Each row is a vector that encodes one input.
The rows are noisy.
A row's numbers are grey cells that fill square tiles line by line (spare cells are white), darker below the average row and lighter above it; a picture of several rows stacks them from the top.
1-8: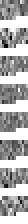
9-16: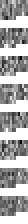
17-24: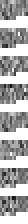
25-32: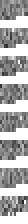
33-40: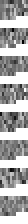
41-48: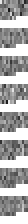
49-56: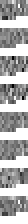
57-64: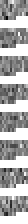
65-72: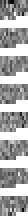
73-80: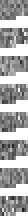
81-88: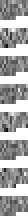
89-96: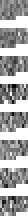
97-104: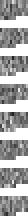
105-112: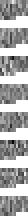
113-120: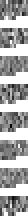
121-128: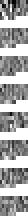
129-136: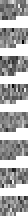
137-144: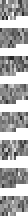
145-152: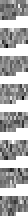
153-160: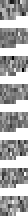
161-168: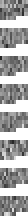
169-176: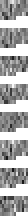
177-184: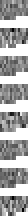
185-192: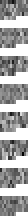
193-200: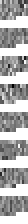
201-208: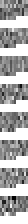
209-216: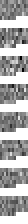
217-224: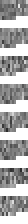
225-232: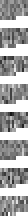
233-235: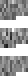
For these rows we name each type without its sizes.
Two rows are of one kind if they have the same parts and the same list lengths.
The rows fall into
6 kinds.
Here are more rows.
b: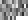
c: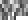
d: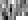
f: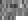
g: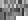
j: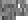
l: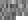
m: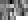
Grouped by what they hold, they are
b, c
d
f, l
g
j
m

